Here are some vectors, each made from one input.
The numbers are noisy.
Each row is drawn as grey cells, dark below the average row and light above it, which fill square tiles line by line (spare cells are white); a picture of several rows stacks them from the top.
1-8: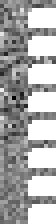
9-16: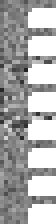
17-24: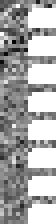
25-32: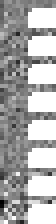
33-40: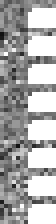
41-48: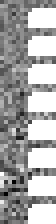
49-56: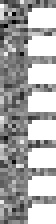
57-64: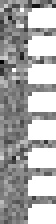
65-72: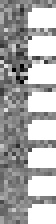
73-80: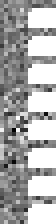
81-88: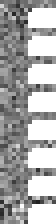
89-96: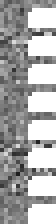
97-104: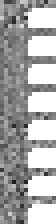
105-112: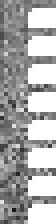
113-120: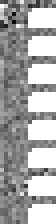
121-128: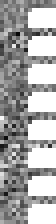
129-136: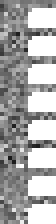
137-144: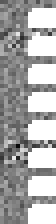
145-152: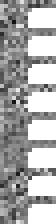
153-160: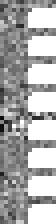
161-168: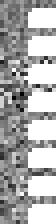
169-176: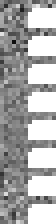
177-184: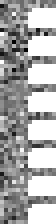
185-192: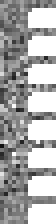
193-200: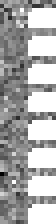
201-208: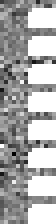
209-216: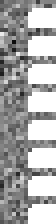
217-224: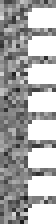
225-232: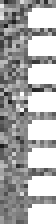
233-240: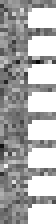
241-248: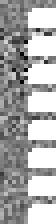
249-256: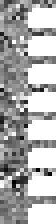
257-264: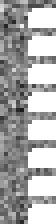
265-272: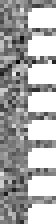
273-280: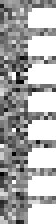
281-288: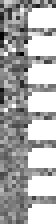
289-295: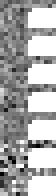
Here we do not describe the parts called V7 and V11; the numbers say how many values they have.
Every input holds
either a point on a 10-point line and a value of V11, or a true/false value and a value of V7.
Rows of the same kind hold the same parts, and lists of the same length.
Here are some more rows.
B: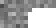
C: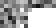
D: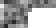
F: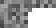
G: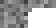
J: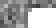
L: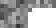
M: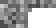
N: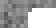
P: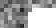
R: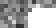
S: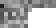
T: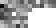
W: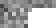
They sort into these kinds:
B, D, L, N, P, R, T
C, F, G, J, M, S, W

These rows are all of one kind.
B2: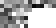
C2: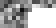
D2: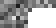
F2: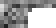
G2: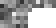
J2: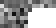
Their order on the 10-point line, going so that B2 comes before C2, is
G2, B2, D2, J2, C2, F2.
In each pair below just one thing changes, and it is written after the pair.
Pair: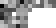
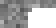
the value of V11
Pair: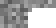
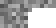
the place on the 10-point line
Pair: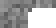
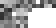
the value of V11
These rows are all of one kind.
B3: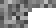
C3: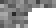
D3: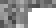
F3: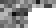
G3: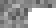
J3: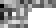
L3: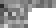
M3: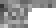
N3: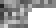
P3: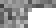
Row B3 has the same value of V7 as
F3, G3, J3 and P3.
